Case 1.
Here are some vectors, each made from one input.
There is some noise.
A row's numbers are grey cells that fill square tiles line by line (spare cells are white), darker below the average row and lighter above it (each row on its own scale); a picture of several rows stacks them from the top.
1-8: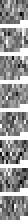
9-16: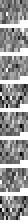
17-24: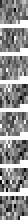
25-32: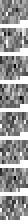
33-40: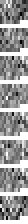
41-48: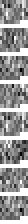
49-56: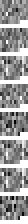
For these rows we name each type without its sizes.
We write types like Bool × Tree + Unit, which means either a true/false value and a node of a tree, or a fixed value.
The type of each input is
Line.
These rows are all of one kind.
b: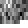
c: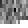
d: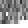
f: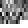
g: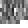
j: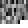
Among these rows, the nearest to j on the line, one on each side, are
c and f.
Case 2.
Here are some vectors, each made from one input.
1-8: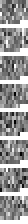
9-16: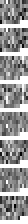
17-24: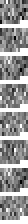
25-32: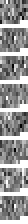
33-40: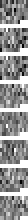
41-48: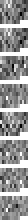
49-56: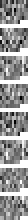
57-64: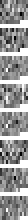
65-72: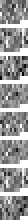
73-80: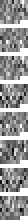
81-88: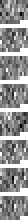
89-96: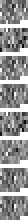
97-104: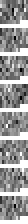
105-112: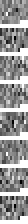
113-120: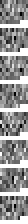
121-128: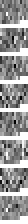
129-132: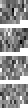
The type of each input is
Line14.
